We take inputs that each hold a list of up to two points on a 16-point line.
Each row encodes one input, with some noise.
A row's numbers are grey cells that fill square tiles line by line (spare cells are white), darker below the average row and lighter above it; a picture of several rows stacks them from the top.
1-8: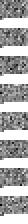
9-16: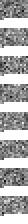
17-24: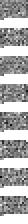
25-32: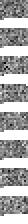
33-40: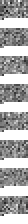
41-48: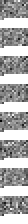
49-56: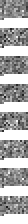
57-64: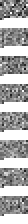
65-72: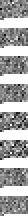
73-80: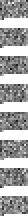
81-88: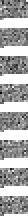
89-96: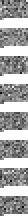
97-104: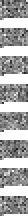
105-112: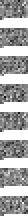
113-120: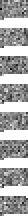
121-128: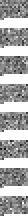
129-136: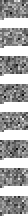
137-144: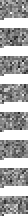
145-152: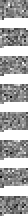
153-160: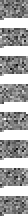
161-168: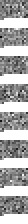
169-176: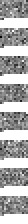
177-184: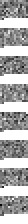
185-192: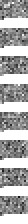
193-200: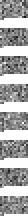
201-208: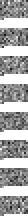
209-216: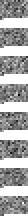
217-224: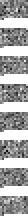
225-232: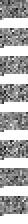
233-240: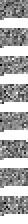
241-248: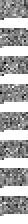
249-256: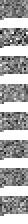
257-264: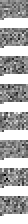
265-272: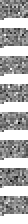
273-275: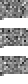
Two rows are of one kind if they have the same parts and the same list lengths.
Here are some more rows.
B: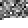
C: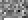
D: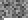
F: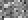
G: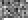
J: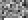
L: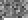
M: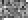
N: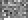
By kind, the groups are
B
C, F, J, N
D, G, L, M

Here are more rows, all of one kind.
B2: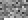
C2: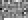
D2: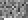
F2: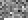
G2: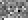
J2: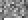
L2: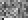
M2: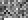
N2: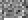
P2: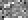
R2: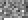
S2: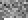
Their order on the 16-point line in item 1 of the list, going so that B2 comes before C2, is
M2, L2, G2, F2, B2, S2, C2, D2, R2, N2, J2, P2.
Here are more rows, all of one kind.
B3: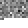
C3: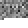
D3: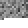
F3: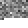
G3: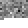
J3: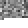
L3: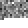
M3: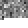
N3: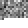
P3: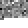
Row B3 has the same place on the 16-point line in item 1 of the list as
F3 and G3.
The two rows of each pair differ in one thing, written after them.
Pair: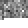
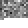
the place on the 16-point line in item 1 of the list
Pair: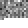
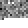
the place on the 16-point line in item 2 of the list
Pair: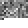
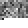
the place on the 16-point line in item 2 of the list
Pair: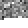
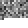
the place on the 16-point line in item 1 of the list
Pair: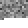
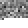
the place on the 16-point line in item 1 of the list
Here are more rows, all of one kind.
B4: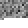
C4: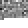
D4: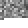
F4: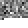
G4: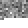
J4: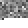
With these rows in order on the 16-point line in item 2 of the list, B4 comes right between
G4 and J4.
